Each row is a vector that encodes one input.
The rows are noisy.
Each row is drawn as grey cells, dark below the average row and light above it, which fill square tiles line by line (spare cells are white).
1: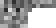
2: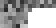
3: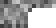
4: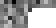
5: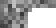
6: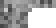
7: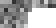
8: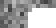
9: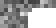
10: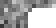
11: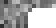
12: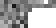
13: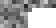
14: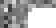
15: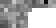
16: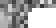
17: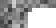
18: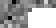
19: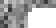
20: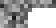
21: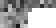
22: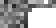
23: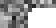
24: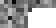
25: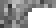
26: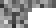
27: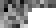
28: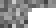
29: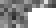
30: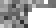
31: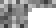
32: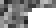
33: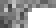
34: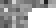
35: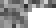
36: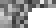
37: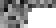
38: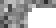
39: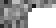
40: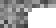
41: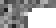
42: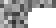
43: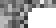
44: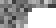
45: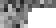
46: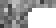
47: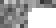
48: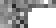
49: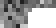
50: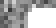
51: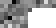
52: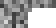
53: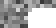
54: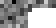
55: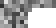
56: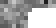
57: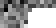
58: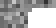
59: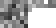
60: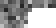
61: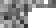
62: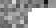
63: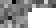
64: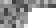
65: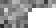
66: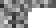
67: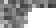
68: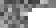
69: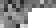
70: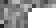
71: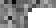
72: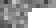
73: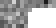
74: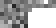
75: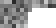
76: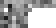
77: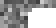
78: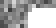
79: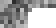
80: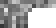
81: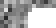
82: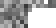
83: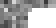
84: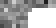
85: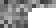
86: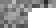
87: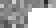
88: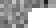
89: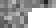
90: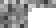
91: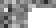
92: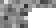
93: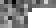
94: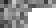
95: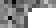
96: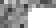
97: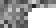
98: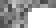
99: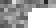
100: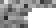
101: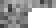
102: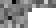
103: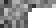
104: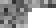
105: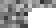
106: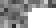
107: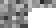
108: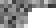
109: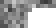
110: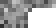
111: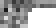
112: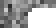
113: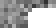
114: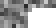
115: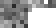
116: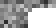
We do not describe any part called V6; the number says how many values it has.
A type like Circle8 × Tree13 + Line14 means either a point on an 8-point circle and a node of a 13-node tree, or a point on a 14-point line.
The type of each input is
Bool × Line5 × (Line5 + V6).
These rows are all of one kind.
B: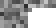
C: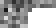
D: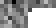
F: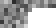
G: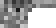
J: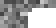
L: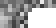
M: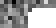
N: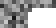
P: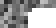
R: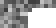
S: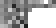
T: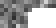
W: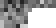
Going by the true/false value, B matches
F, N and T.
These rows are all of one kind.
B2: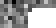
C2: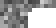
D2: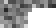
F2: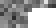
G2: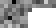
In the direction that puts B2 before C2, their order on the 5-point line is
F2, B2, D2, G2, C2.
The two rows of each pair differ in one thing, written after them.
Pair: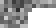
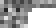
the place on the 5-point line
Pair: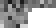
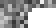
the value of V6
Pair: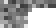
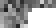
the true/false value
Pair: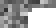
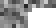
the true/false value
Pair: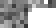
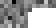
the value of V6
